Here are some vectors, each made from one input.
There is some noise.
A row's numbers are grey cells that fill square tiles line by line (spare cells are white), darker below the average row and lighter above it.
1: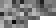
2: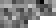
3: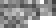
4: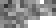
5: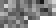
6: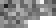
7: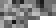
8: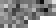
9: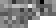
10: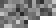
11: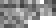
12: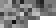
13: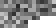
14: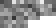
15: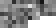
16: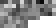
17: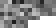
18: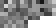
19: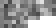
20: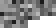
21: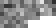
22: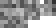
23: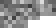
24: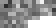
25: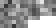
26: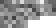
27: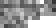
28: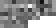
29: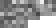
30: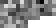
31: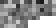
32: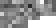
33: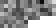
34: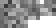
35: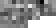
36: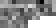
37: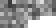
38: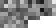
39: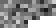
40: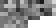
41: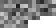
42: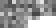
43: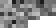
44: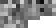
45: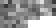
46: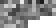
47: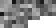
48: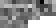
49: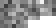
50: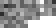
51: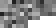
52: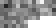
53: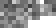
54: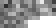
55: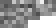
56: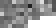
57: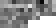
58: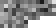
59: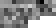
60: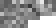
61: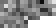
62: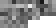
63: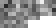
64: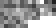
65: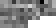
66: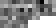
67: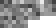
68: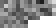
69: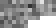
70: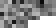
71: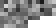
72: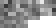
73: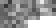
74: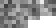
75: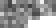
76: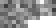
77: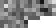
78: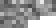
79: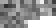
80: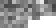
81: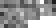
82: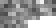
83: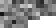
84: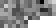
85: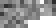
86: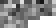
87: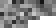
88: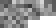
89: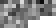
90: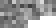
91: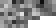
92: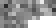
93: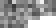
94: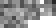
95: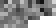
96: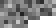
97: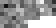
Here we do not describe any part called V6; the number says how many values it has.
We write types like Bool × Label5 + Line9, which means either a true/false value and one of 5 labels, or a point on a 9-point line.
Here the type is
Bool × (Line7 + V6).
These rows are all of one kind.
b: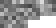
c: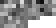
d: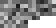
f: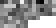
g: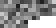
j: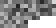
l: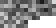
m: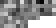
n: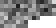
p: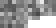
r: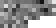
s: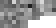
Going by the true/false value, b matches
p and s.
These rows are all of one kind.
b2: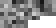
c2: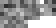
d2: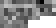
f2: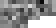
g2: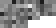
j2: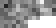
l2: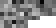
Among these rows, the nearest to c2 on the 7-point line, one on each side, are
g2 and l2.
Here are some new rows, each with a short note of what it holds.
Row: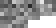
a true/false value and a value of V6
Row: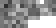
a point on a 7-point line and a true/false value
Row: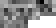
a point on a 7-point line and a true/false value
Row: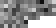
a true/false value and a value of V6
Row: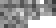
a point on a 7-point line and a true/false value
